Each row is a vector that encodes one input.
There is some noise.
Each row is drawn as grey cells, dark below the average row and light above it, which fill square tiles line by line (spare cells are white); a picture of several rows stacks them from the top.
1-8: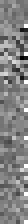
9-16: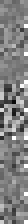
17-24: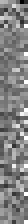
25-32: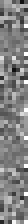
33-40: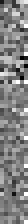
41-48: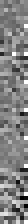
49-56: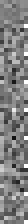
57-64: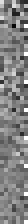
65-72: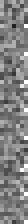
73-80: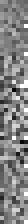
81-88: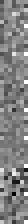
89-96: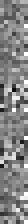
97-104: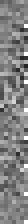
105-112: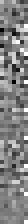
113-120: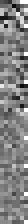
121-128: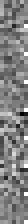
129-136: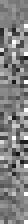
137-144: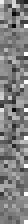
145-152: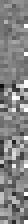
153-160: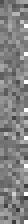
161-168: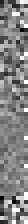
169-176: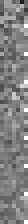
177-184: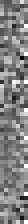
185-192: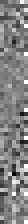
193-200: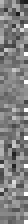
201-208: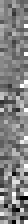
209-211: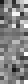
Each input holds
one of 9 labels, together with either a point on a 16-point circle, or a fixed value.
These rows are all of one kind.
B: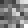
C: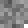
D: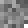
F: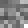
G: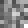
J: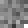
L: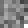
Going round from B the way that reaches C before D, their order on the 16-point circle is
B, L, C, J, D, G, F.
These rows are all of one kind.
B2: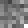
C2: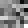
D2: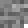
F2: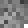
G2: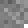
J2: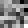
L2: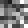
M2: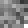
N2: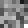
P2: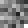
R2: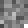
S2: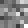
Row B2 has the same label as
F2 and L2.
